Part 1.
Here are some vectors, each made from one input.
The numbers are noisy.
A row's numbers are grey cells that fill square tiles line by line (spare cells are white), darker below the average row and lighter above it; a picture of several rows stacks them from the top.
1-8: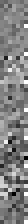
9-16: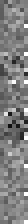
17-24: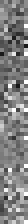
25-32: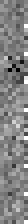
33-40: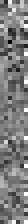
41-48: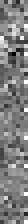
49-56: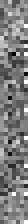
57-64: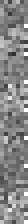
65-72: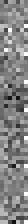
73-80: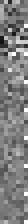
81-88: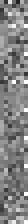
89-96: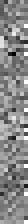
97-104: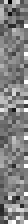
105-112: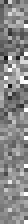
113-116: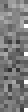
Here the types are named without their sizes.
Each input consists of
a node of a tree.
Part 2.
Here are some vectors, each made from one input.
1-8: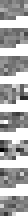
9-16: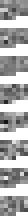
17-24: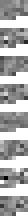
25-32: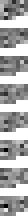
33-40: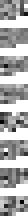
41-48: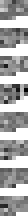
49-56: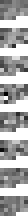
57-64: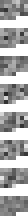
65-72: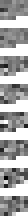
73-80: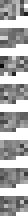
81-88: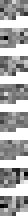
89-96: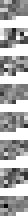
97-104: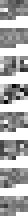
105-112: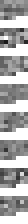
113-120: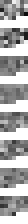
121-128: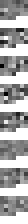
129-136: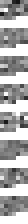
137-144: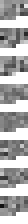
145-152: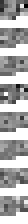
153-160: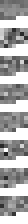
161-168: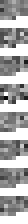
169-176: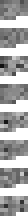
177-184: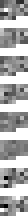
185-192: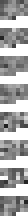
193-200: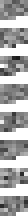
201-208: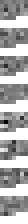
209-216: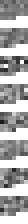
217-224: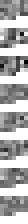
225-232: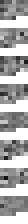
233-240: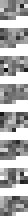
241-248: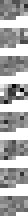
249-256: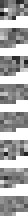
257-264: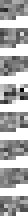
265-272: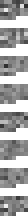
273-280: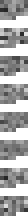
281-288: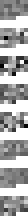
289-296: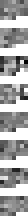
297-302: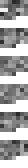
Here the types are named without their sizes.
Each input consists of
a node of a tree.
